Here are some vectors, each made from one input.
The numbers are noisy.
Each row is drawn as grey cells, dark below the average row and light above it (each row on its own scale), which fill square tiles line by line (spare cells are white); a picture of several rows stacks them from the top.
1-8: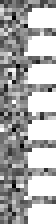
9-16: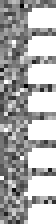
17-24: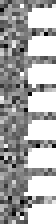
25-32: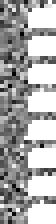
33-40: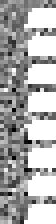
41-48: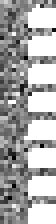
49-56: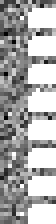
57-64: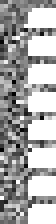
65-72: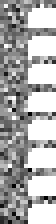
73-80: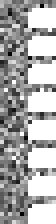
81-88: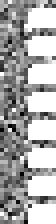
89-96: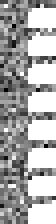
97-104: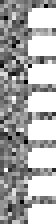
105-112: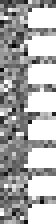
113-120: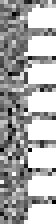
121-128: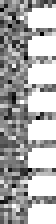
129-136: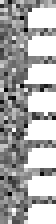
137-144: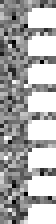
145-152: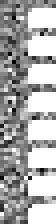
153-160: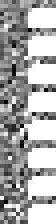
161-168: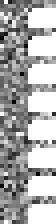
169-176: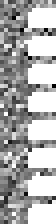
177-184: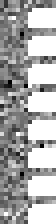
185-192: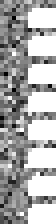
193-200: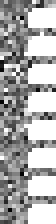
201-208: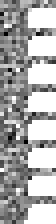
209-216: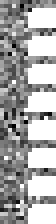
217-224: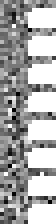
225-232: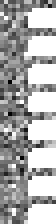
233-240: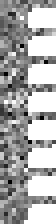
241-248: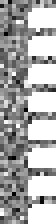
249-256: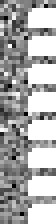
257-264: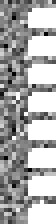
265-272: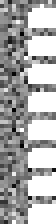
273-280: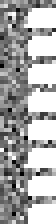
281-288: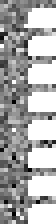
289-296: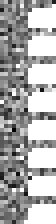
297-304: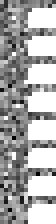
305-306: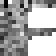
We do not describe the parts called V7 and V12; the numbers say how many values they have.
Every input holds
either a point on a 5-point circle and a value of V12, or a fixed value, or a true/false value and a value of V7.
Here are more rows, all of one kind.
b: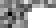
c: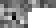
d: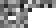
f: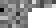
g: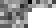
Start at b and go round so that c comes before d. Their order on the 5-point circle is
b, c, d, f, g.
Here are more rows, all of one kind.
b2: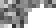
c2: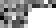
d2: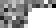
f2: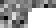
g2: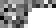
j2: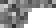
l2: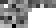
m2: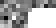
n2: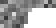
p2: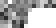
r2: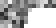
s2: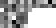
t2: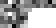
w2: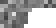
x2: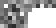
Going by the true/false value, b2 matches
j2, l2, t2 and x2.
